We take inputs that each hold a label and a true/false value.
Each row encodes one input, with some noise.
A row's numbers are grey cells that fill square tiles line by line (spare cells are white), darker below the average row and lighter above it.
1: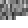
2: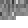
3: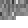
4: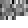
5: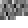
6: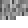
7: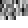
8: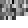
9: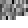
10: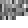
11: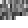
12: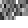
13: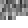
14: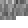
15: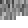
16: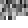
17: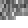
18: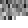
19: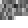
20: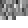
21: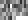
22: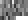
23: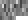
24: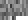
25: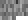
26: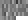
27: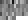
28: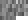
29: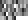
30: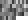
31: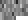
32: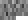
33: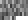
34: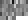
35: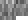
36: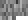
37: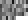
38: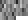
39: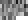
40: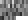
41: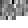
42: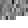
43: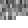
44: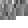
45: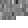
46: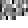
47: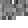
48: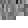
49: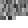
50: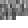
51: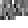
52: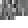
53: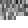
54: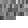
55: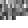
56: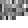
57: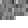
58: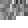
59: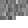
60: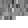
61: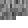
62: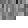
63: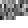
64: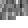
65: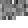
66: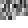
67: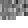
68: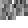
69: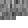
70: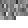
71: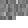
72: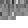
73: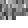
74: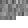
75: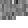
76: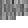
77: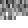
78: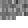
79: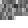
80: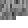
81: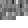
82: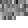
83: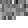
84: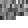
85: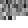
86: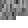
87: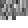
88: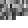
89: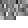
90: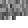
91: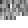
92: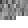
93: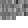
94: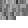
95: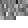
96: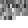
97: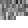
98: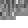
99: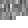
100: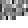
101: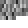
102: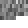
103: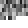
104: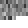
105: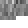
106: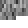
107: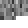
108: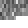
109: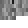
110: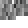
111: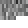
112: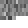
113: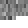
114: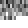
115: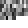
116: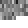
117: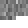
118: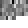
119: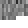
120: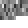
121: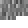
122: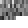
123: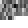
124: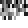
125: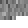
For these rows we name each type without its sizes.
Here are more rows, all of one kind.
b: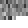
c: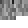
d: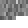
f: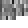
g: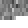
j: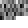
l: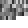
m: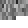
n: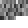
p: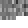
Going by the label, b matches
d, l and n.
